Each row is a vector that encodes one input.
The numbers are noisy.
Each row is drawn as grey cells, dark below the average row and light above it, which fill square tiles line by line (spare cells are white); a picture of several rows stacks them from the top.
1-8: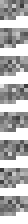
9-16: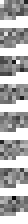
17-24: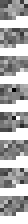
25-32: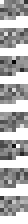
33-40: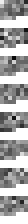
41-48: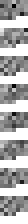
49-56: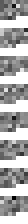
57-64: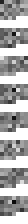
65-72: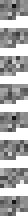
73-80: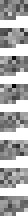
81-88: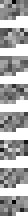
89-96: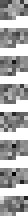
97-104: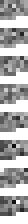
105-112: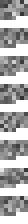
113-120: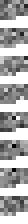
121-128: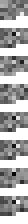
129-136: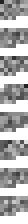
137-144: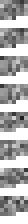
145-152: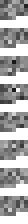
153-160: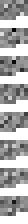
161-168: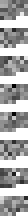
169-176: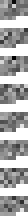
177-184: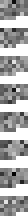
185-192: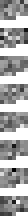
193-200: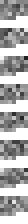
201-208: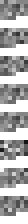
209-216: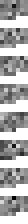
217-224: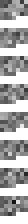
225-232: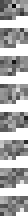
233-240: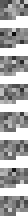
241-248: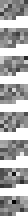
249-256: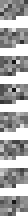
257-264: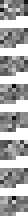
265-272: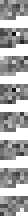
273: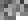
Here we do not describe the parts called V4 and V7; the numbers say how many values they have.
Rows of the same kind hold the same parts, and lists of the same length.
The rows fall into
4 kinds.
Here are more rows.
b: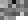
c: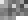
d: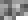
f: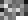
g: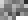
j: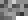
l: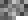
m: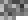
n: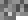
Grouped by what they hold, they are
b, c, d, g, m
f
j, l
n

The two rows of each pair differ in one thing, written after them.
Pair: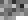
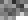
the value of V4
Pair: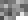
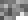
the place on the 6-point line
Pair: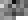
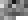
the place on the 6-point line
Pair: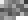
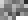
the value of V4
